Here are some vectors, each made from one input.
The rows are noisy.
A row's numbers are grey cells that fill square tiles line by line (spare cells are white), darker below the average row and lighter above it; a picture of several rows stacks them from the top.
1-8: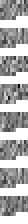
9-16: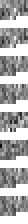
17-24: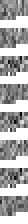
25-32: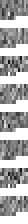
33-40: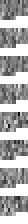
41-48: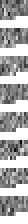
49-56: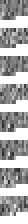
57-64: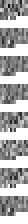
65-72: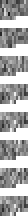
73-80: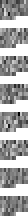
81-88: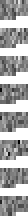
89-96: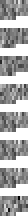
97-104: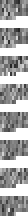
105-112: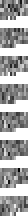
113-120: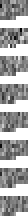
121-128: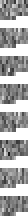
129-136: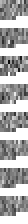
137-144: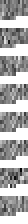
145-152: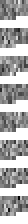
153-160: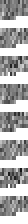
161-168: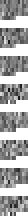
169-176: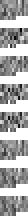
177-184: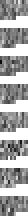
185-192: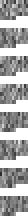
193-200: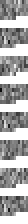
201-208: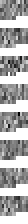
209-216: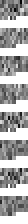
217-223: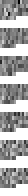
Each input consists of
either a point on a 4-point line, or a point on a 13-point line.
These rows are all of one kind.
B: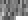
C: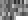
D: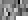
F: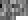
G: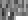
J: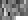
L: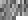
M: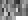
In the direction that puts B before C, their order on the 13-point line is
L, D, M, J, F, B, C, G.
